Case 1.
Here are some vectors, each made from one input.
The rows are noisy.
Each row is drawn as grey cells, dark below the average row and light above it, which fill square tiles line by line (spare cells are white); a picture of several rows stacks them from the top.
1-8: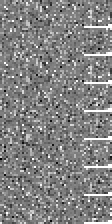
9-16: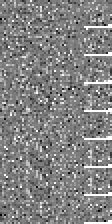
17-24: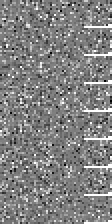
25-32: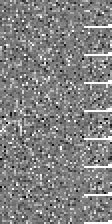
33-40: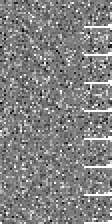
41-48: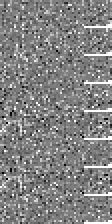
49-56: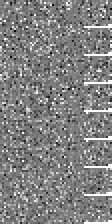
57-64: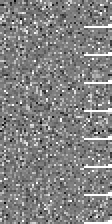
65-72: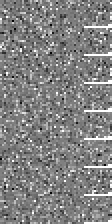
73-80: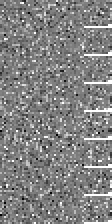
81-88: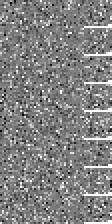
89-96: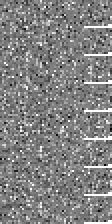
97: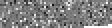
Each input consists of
a node of a 7-node tree, together with either a point on a 13-point circle, or a fixed value.
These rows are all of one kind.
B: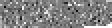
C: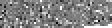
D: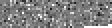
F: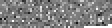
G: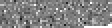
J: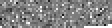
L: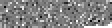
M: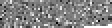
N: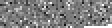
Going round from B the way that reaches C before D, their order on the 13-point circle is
B, C, G, M, J, D, N, F, L.
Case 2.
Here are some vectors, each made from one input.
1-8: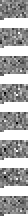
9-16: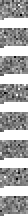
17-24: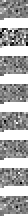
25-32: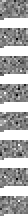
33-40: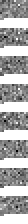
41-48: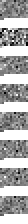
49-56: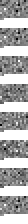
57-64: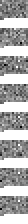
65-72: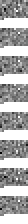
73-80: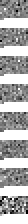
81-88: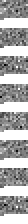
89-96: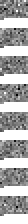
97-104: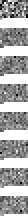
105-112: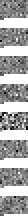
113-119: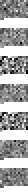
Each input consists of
either a point on a 9-point circle and a true/false value, or a fixed value.
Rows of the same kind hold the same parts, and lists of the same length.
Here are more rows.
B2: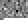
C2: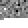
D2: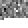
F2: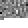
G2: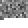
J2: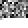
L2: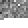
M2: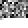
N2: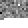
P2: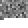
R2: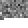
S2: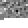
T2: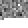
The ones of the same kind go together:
B2, C2, D2, F2, G2, L2, N2, P2, R2, S2, T2
J2, M2

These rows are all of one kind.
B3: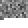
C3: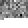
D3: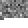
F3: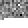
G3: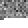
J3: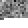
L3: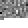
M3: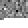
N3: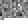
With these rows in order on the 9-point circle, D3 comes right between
B3 and J3.
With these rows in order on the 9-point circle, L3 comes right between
B3 and G3.
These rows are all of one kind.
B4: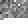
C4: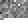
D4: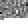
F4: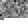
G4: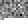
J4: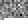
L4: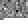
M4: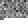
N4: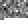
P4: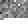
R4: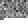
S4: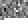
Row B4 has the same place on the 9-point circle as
C4, L4 and P4.
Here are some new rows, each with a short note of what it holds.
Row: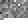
a point on a 9-point circle and a true/false value
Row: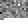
a point on a 9-point circle and a true/false value
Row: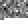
a point on a 9-point circle and a true/false value
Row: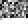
a fixed value
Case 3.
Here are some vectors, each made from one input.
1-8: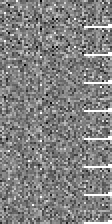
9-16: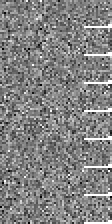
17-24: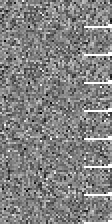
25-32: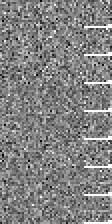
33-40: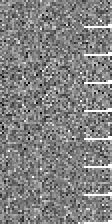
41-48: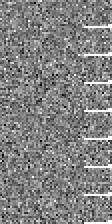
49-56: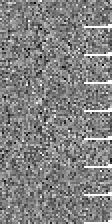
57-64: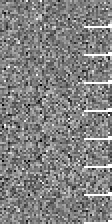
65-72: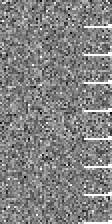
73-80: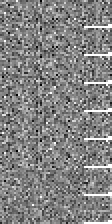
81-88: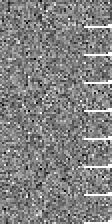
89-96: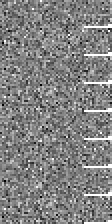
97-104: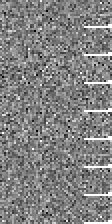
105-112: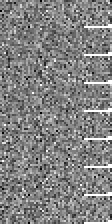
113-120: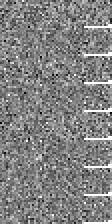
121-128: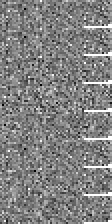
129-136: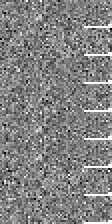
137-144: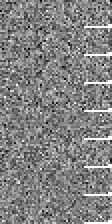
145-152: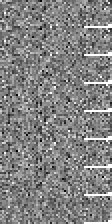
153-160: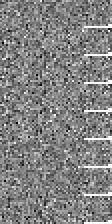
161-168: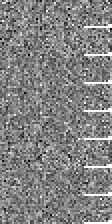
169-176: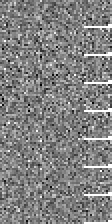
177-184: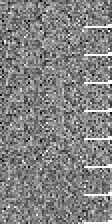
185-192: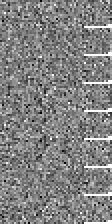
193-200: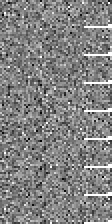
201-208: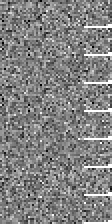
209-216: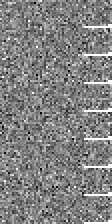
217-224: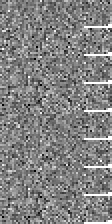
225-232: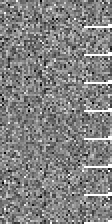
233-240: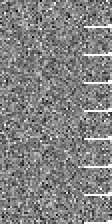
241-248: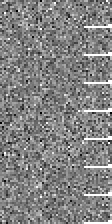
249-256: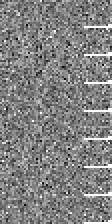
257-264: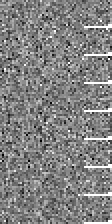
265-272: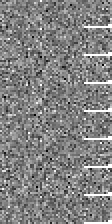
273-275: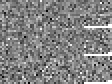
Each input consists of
either a point on a 13-point circle, or a node of a 15-node tree.
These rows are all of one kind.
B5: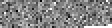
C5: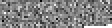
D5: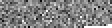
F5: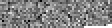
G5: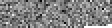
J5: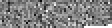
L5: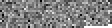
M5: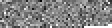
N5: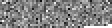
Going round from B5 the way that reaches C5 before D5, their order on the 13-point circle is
B5, C5, J5, F5, G5, D5, L5, M5, N5.
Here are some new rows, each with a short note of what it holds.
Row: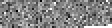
a point on a 13-point circle
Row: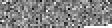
a point on a 13-point circle
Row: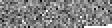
a point on a 13-point circle
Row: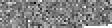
a node of a 15-node tree
